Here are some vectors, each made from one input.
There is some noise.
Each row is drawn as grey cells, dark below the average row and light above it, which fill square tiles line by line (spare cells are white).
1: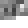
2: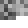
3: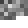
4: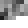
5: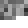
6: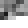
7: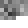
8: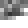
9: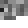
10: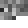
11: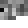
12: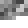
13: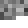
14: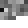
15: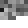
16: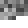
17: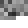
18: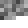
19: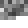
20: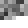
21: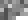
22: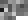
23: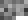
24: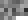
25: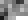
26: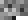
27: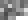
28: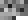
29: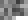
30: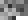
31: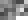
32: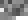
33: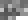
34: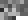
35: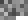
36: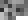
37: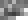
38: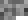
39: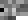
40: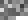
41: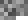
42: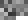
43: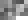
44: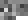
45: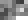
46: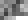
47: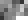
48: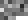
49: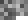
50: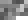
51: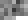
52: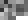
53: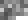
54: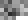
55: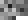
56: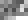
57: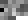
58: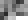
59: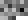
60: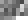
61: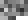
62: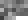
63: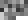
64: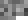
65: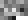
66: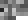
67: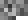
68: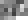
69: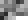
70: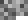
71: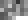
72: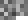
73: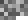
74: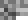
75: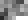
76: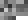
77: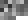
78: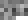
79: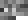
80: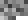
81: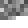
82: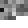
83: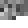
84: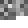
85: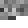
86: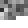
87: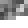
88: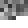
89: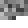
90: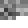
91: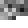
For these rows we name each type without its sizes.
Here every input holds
a point on a line, together with either a point on a line, or three true/false values.
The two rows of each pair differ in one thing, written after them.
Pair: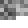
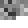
the place on the line
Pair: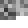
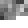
one of the three true/false values
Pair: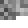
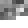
one of the three true/false values
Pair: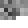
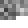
the place on the line
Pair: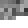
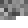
one of the three true/false values
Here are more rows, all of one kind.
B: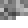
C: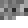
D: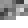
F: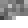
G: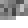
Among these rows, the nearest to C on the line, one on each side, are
B and G.
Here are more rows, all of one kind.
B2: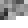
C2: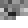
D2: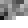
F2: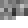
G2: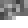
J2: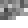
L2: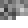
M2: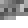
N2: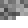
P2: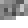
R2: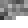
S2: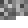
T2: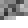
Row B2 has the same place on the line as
D2, J2 and R2.
